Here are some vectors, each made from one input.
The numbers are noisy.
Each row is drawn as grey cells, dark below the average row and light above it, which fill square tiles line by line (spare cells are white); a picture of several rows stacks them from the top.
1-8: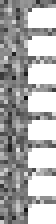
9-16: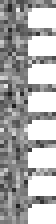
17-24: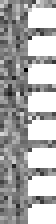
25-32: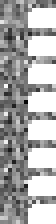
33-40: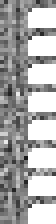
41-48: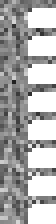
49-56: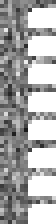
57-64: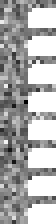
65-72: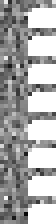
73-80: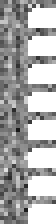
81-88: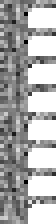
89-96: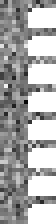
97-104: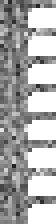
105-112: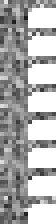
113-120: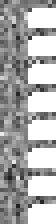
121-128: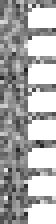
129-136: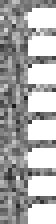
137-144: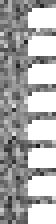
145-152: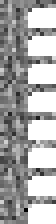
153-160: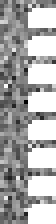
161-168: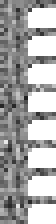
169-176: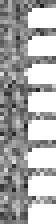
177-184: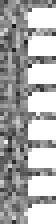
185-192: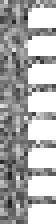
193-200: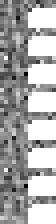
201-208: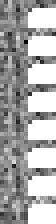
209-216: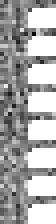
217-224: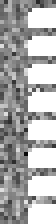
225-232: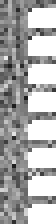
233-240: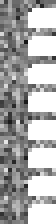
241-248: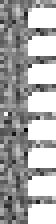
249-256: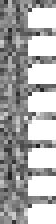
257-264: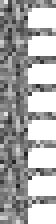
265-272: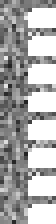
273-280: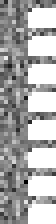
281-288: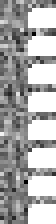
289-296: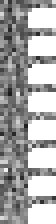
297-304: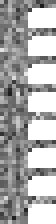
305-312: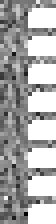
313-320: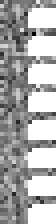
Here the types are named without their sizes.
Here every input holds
either four true/false values, or a list of points on a line.
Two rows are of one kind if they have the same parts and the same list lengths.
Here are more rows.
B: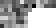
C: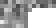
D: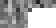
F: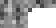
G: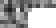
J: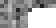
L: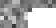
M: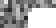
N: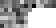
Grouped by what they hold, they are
B, N
C
D, F, J
G, M
L

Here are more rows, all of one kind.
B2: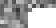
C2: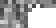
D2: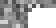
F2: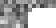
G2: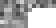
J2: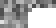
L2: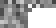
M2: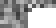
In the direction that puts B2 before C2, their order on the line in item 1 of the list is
G2, J2, B2, F2, M2, D2, C2, L2.
